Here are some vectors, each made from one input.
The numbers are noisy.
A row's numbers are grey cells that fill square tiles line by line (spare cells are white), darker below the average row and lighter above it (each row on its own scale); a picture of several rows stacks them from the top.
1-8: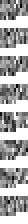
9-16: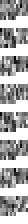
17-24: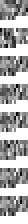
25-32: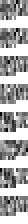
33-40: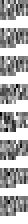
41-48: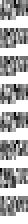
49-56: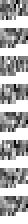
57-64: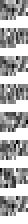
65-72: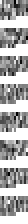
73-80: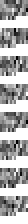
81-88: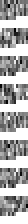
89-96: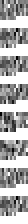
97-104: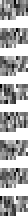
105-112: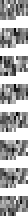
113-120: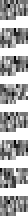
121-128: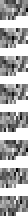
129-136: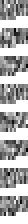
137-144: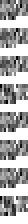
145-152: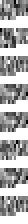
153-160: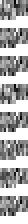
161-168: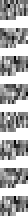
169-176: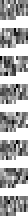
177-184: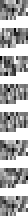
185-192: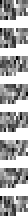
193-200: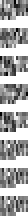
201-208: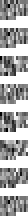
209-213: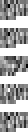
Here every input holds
three true/false values.
